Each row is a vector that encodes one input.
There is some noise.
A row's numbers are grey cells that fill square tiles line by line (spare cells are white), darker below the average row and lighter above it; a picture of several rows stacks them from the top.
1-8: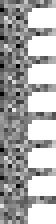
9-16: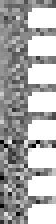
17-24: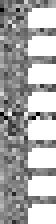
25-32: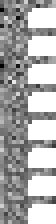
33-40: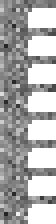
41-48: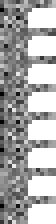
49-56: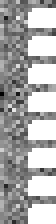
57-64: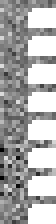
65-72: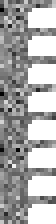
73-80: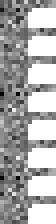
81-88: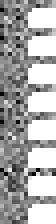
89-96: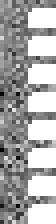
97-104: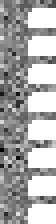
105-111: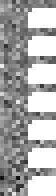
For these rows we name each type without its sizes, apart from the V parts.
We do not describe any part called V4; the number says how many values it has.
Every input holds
a list of items, each a true/false value and a value of V4.
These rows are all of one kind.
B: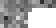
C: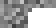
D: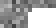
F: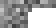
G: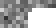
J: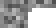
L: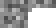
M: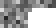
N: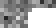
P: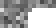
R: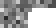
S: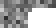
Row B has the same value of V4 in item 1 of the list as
J, L and N.
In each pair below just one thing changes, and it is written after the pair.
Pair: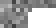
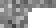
the value of V4 in item 2 of the list
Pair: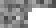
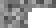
the value of V4 in item 2 of the list
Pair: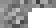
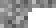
the true/false value in item 2 of the list
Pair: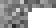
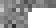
the true/false value in item 2 of the list
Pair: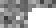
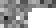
the value of V4 in item 2 of the list
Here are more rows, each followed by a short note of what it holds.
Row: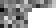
a list of one item
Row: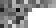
a list of one item
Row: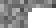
a list of two items
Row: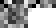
the empty list
